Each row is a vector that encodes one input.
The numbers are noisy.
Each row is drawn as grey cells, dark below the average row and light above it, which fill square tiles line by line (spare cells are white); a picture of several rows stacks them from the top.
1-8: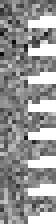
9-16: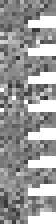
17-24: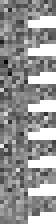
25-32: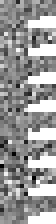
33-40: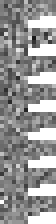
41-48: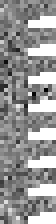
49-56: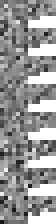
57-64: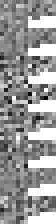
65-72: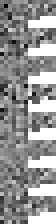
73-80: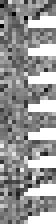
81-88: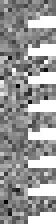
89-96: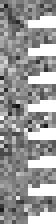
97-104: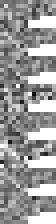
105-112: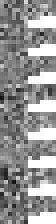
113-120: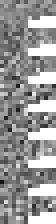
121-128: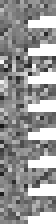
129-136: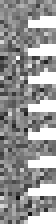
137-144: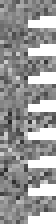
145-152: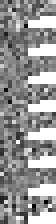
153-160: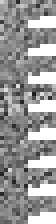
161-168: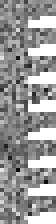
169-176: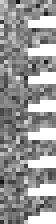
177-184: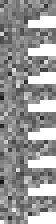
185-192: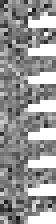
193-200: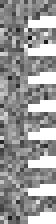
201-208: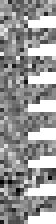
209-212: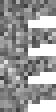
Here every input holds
either a point on a 16-point circle, or three true/false values.
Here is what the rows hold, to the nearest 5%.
About 55% of them hold a point on a 16-point circle. The rest hold three true/false values.
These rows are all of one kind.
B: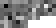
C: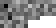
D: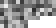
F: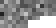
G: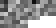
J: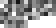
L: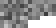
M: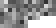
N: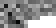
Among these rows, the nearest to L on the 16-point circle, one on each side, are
C and M.
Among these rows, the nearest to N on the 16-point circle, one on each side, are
B and G.
